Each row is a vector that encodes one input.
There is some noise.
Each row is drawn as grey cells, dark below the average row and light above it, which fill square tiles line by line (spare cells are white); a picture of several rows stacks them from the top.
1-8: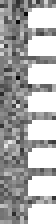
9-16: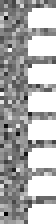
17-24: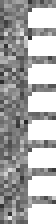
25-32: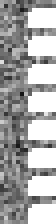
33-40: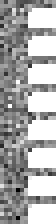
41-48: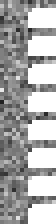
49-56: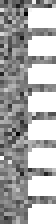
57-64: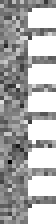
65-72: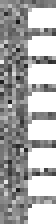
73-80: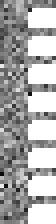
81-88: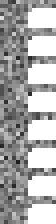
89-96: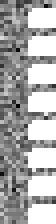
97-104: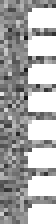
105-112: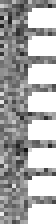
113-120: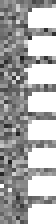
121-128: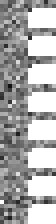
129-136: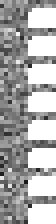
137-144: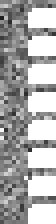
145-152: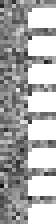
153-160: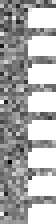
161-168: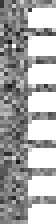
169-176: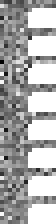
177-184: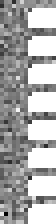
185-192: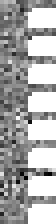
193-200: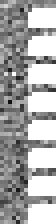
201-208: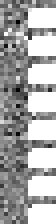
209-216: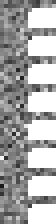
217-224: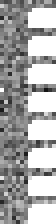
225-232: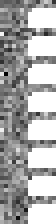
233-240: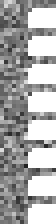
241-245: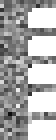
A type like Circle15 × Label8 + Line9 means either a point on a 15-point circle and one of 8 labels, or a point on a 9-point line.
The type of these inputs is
(Label10 + Tree9) × Tree9.
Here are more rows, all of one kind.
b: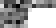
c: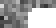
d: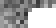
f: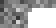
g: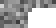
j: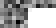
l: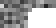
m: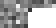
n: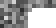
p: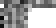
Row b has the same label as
c, g, l and p.
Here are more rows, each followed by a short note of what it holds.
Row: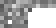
a node of each of two 9-node trees
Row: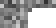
a node of each of two 9-node trees
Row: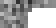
one of 10 labels and a node of a 9-node tree
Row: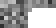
one of 10 labels and a node of a 9-node tree
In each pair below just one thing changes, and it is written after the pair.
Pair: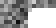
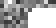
the node of the tree
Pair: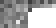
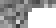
the node of the tree
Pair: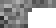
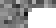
the node of the tree
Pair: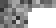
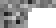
the label
